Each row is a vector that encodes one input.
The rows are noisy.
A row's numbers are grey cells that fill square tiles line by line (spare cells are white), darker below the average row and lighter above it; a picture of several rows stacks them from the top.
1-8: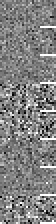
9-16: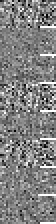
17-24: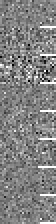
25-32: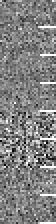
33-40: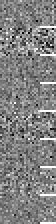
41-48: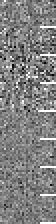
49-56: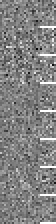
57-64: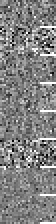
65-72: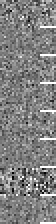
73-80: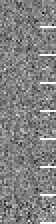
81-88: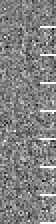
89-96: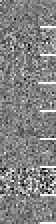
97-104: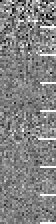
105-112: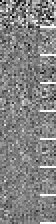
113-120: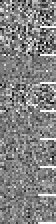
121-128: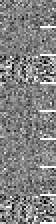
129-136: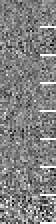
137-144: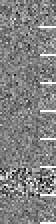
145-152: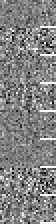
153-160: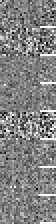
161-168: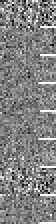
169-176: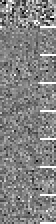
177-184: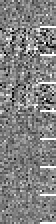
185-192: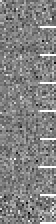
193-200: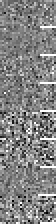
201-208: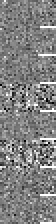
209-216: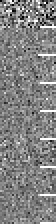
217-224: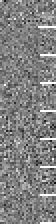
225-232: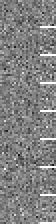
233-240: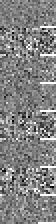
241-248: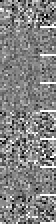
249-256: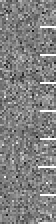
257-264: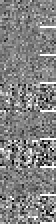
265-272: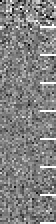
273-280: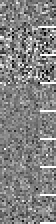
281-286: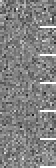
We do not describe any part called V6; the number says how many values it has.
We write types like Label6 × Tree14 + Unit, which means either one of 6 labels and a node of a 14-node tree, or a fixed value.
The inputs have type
Bool × Circle11 + Line11 × List2(V6).
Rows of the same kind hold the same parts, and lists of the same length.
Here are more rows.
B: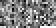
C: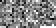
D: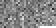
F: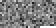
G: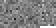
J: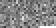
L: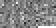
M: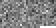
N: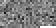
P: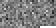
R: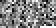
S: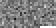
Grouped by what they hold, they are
B, C, R
D, J, L, M
F, G, P, S
N

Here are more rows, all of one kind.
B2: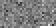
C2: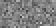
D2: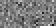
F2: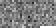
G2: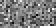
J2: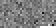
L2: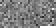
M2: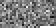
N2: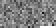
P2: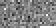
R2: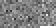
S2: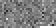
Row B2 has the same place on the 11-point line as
D2, J2, N2 and S2.
